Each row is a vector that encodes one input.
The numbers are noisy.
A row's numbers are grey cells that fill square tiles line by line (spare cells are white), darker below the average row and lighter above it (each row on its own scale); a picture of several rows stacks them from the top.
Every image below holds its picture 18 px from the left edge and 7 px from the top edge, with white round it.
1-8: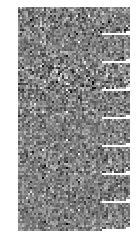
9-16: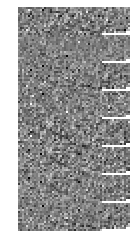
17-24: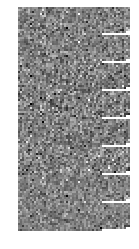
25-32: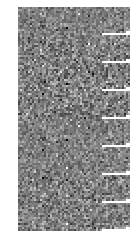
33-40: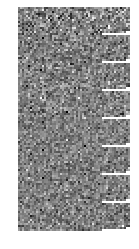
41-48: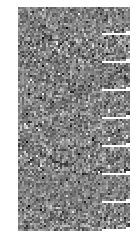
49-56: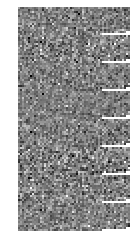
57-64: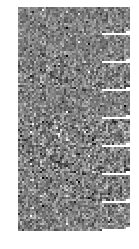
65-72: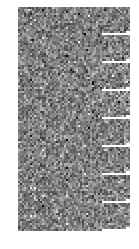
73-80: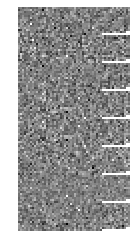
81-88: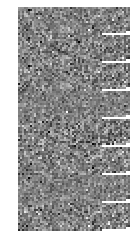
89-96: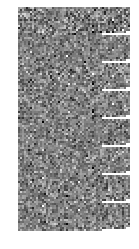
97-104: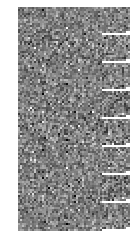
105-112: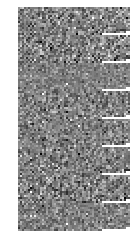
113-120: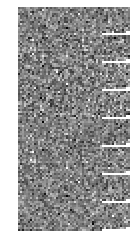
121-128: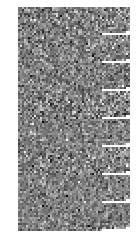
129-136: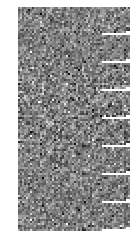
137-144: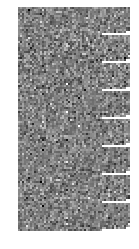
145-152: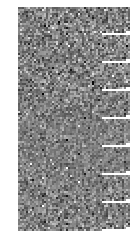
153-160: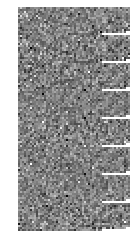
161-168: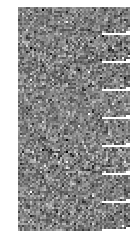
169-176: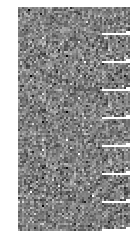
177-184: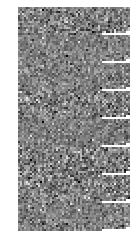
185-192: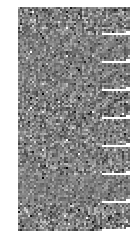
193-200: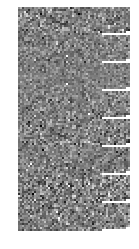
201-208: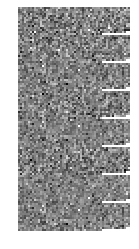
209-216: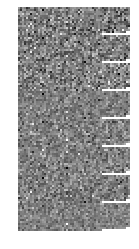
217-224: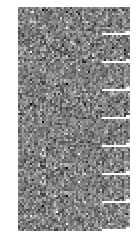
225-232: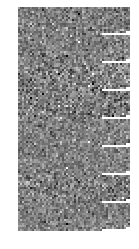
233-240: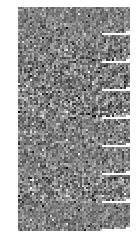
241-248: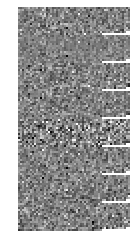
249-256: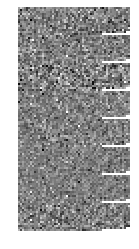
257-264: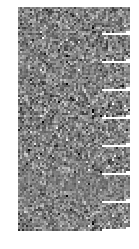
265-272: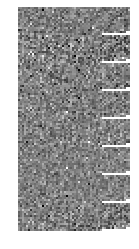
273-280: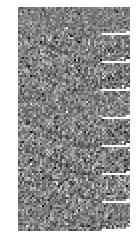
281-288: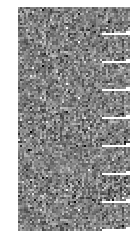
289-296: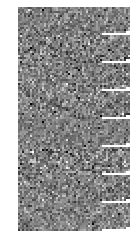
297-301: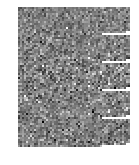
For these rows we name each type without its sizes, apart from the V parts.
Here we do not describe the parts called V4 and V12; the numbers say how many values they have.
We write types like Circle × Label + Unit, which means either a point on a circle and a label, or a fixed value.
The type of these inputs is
Line × (Line × V4 + V12) + Tree.
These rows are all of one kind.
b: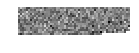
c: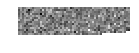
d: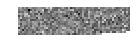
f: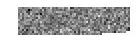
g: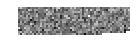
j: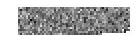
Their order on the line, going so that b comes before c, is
j, g, b, d, c, f.
